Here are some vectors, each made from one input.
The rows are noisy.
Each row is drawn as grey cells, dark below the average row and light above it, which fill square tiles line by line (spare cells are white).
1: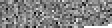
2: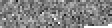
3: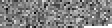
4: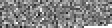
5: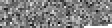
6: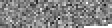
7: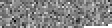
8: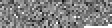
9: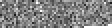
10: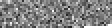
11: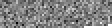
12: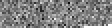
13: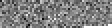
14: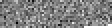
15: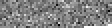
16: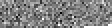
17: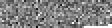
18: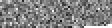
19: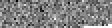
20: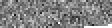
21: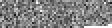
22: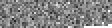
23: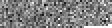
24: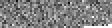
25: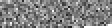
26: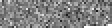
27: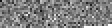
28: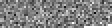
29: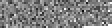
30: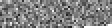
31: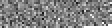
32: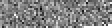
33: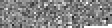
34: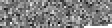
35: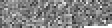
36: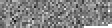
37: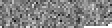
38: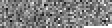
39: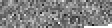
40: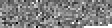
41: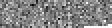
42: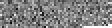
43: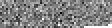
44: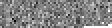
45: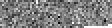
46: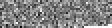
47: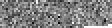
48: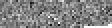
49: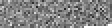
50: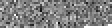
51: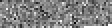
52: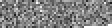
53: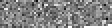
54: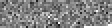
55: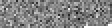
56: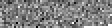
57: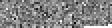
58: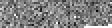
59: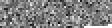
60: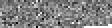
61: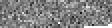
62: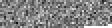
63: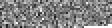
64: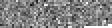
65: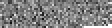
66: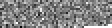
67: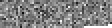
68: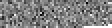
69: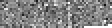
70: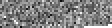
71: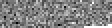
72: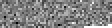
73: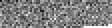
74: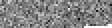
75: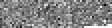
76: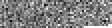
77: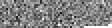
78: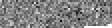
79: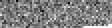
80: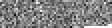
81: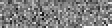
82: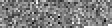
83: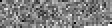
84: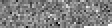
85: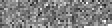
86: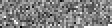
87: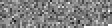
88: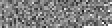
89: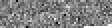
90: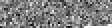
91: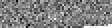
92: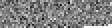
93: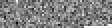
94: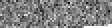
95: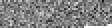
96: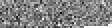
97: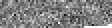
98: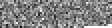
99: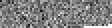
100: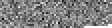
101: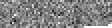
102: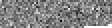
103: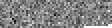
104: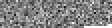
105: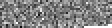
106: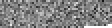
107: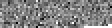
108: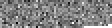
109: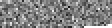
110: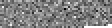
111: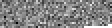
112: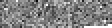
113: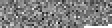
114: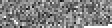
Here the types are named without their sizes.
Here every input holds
a label and a true/false value, together with either a fixed value, or two labels.
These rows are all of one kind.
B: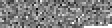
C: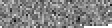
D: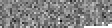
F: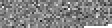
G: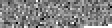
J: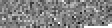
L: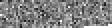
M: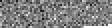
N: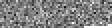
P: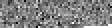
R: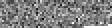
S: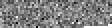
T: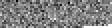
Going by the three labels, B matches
N and R.
